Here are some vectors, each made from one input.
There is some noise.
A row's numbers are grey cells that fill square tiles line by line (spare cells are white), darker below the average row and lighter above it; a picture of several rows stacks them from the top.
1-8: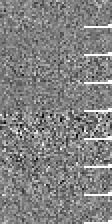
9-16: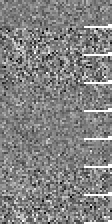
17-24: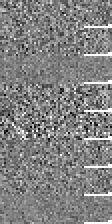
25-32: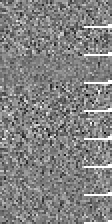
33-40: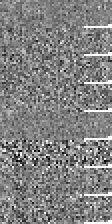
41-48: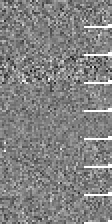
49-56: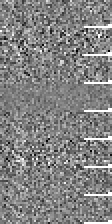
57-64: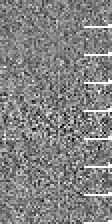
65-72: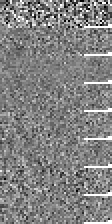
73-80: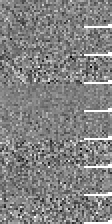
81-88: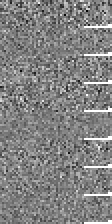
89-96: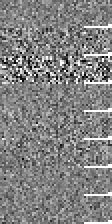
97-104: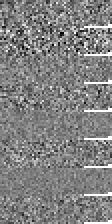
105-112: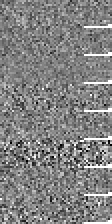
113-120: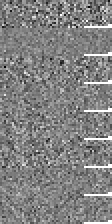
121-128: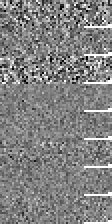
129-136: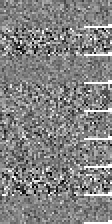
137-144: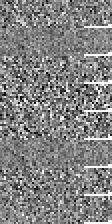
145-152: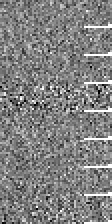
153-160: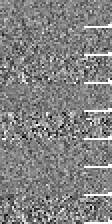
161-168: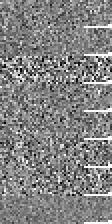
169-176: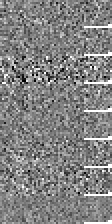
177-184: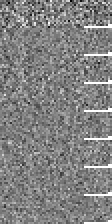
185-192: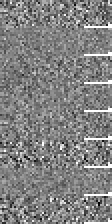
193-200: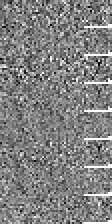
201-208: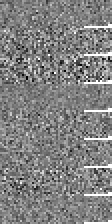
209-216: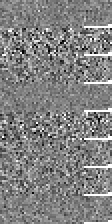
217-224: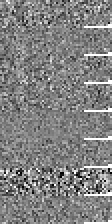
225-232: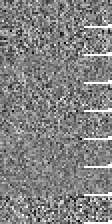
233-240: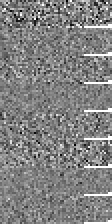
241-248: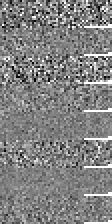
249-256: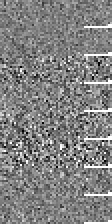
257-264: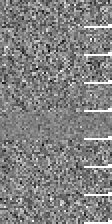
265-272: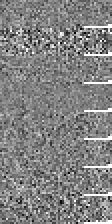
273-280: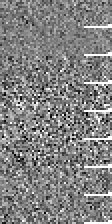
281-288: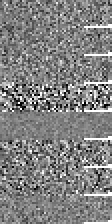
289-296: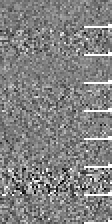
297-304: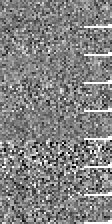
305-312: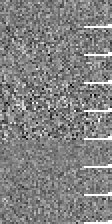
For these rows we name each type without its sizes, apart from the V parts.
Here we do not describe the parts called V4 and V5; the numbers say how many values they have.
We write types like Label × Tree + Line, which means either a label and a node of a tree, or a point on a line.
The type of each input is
Label × (Line + V4) × (Tree + Unit) × V5.
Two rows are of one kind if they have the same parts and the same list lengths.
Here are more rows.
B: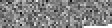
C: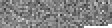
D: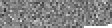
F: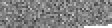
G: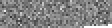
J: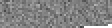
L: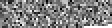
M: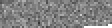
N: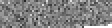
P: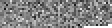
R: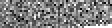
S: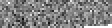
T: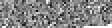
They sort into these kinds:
B, F, L, R, T
C, D, N, P
G, M
J, S

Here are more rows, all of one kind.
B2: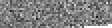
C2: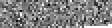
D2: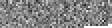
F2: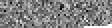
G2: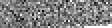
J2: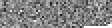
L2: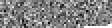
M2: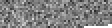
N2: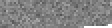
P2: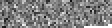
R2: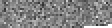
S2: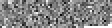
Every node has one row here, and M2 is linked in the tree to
C2.
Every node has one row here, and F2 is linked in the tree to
D2, G2 and N2.
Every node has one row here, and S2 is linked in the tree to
D2 and L2.
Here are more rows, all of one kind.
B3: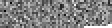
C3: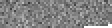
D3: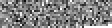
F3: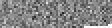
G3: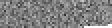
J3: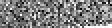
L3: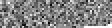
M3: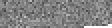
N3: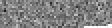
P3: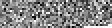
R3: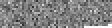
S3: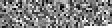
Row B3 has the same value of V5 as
F3, M3 and R3.
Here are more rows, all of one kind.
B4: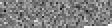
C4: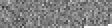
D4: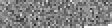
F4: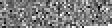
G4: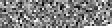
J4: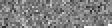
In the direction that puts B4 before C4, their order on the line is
B4, G4, J4, C4, F4, D4.
